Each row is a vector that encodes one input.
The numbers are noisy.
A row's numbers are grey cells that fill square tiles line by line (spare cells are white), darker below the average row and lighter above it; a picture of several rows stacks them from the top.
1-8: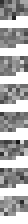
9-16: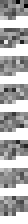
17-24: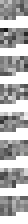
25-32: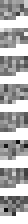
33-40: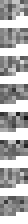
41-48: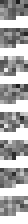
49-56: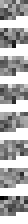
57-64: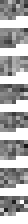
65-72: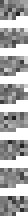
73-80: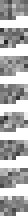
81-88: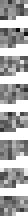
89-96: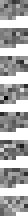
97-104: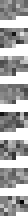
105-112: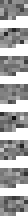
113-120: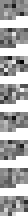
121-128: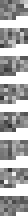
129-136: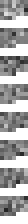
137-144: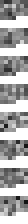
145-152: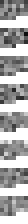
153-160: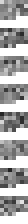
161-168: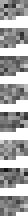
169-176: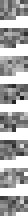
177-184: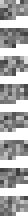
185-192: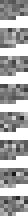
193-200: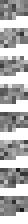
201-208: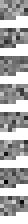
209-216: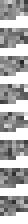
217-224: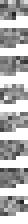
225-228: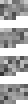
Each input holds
either a point on a 6-point line and a point on a 17-point line, or a point on a 9-point line, or three true/false values.
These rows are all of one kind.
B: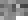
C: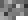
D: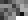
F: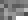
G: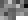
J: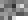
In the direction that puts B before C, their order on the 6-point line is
B, C, G, F, J, D.
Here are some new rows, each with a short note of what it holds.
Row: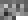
a point on a 9-point line
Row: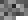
a point on a 6-point line and a point on a 17-point line
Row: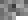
a point on a 6-point line and a point on a 17-point line
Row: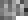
a point on a 9-point line
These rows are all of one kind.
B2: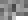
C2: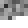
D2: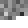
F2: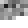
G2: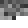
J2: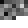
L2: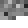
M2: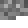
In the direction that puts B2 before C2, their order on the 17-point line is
G2, J2, L2, M2, B2, C2, F2, D2.
